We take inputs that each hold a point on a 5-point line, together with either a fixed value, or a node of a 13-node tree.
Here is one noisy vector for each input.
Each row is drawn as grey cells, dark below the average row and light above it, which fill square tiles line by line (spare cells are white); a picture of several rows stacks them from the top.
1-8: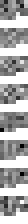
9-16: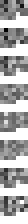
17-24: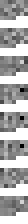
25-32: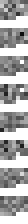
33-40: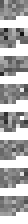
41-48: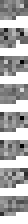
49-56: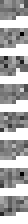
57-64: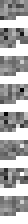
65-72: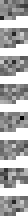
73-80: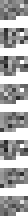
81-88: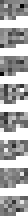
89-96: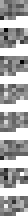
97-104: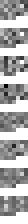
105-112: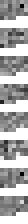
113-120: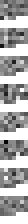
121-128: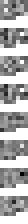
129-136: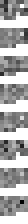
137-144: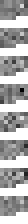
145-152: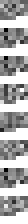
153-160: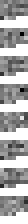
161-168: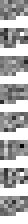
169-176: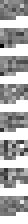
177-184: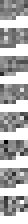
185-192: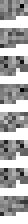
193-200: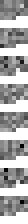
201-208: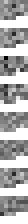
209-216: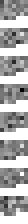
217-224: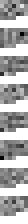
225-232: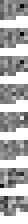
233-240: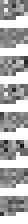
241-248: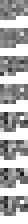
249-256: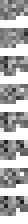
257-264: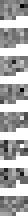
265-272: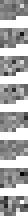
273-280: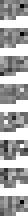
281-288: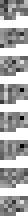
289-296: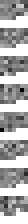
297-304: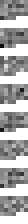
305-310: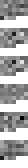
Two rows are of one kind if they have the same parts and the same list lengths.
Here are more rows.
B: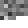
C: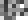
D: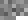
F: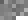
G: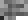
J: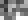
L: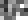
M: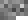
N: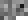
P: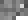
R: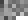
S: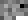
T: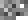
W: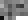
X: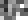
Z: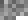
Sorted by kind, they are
B, D, F, G, M, N, P, R, S, T, W, Z
C, J, L, X

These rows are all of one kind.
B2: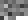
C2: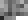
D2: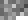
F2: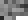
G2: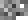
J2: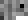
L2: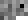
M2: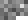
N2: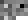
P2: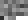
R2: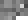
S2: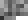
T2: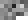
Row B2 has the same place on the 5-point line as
C2, F2, P2 and S2.
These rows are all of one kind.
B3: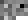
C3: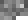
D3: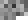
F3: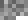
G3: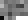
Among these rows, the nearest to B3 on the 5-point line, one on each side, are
F3 and G3.
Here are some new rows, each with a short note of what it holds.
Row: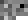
a point on a 5-point line and a node of a 13-node tree
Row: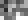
a point on a 5-point line
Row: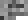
a point on a 5-point line and a node of a 13-node tree
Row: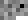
a point on a 5-point line and a node of a 13-node tree
